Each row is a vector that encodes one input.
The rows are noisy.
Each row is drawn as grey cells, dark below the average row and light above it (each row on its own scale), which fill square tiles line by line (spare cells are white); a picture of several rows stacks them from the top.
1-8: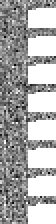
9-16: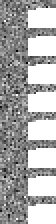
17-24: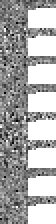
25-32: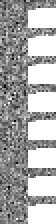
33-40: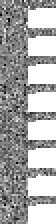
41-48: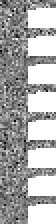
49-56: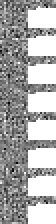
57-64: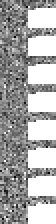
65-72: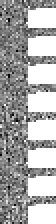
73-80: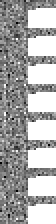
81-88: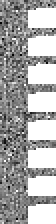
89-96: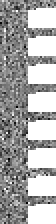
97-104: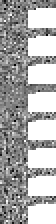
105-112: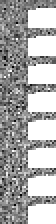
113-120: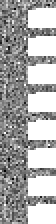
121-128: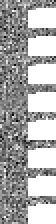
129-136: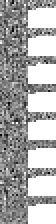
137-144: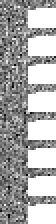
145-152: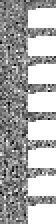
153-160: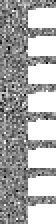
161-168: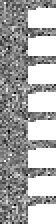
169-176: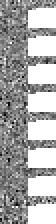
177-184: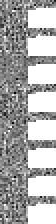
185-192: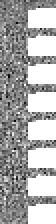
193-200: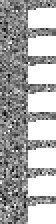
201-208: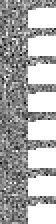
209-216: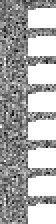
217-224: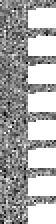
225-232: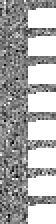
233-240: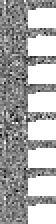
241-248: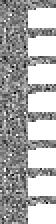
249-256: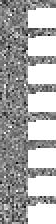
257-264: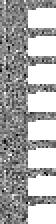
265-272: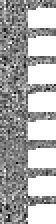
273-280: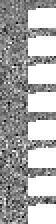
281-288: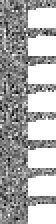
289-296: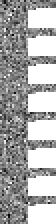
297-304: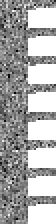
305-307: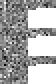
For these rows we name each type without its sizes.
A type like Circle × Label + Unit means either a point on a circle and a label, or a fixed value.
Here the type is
Circle + Line.
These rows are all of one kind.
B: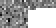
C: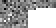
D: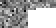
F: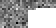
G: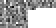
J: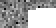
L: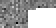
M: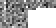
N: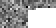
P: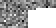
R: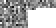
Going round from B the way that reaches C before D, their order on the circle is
B, N, F, L, J, C, D, P, M, R, G.
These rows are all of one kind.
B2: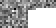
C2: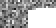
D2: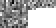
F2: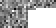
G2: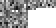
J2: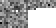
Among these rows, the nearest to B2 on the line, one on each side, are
C2 and F2.
